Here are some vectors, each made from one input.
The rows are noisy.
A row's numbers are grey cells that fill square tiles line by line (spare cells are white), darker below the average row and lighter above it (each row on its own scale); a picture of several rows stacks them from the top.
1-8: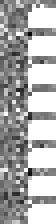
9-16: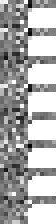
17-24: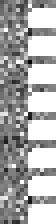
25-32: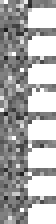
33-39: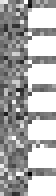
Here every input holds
either a point on a 4-point line, or a point on a 5-point line.
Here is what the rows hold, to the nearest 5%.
About 45% of them hold a point on a 4-point line. The rest hold a point on a 5-point line.
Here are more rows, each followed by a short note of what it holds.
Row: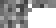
a point on a 5-point line
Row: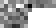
a point on a 4-point line
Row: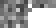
a point on a 5-point line
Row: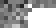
a point on a 5-point line
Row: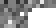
a point on a 5-point line
